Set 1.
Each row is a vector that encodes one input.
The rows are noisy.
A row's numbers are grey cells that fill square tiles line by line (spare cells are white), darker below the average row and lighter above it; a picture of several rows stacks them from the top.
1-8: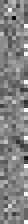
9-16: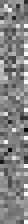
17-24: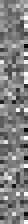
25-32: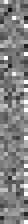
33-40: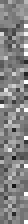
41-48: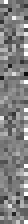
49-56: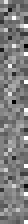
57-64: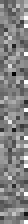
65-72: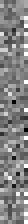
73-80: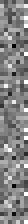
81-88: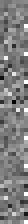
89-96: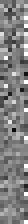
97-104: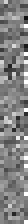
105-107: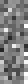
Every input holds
a node of a 13-node tree.
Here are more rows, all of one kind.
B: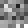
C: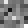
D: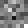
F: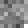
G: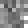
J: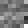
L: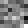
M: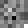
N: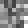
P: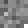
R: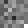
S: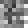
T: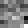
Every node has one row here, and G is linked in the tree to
F and N.
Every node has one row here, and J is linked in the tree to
P and T.
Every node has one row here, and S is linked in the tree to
N.
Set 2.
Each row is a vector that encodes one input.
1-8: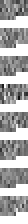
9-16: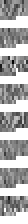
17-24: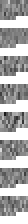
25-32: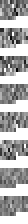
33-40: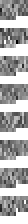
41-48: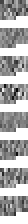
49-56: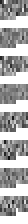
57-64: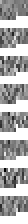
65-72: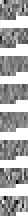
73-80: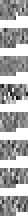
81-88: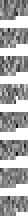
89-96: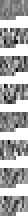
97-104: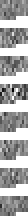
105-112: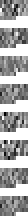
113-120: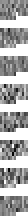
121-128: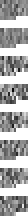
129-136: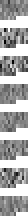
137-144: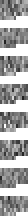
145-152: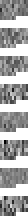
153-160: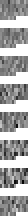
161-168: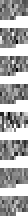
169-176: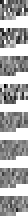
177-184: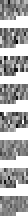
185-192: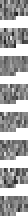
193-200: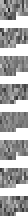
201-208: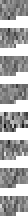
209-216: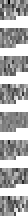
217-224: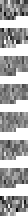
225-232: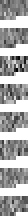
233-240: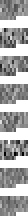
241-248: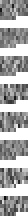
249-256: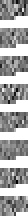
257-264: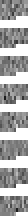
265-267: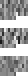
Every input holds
either a fixed value, or three true/false values.
